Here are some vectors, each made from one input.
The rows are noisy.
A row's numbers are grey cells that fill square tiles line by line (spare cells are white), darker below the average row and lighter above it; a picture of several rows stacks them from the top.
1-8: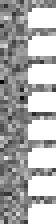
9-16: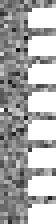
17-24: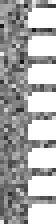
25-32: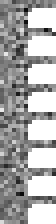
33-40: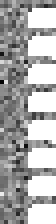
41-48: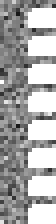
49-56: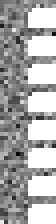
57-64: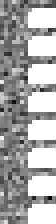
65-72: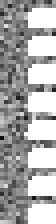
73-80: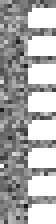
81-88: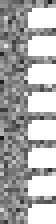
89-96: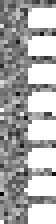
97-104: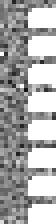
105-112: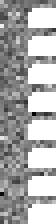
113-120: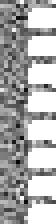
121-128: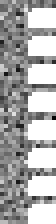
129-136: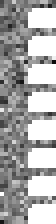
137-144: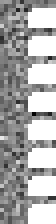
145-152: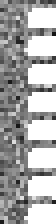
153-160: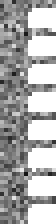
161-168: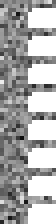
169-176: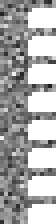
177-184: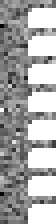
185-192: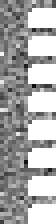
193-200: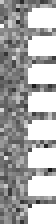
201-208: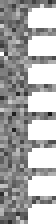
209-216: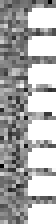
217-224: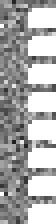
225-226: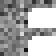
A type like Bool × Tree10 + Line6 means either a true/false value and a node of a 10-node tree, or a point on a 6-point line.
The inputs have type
(Bool × (Tree8 + Tree9) + Unit) × Label6 × Line6.
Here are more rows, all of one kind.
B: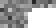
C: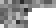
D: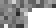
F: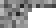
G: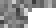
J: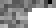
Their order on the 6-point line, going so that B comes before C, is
F, D, G, B, J, C.
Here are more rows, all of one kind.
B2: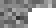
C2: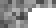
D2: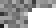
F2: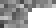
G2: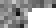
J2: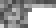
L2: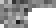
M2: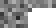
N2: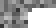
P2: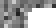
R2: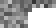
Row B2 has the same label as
C2, J2 and M2.
